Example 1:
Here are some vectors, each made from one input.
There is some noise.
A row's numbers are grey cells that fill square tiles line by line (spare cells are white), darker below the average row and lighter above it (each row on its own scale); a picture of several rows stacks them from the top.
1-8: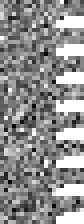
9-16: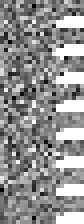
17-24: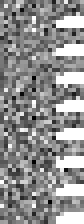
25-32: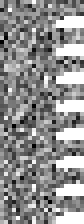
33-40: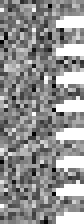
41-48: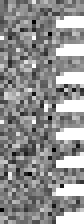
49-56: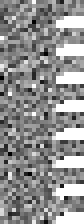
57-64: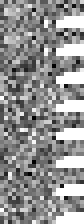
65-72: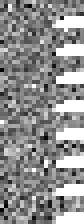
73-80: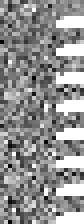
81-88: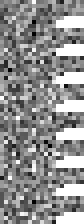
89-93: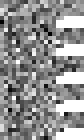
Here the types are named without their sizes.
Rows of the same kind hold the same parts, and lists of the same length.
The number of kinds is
3.
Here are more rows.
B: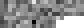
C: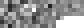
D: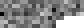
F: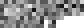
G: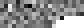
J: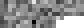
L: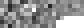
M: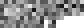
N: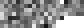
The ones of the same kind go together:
B, C, G, J, L, N
D
F, M

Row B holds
four true/false values.
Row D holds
a node of a tree.
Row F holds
a fixed value.
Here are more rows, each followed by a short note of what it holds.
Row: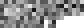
a fixed value
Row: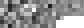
four true/false values
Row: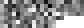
four true/false values
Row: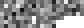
a node of a tree
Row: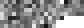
four true/false values
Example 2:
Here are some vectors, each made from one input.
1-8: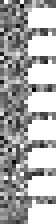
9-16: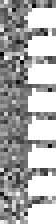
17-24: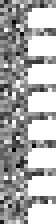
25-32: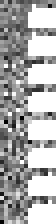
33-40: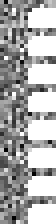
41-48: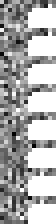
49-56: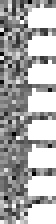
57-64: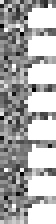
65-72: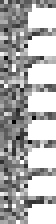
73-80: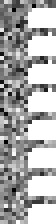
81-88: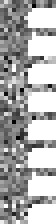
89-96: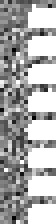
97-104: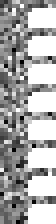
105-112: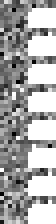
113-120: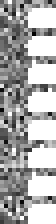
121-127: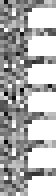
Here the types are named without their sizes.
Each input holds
either a point on a line, or a node of a tree.
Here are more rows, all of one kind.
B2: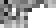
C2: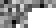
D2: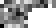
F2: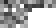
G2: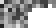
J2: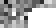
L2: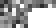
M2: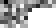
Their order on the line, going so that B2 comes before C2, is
J2, B2, M2, F2, L2, C2, G2, D2.
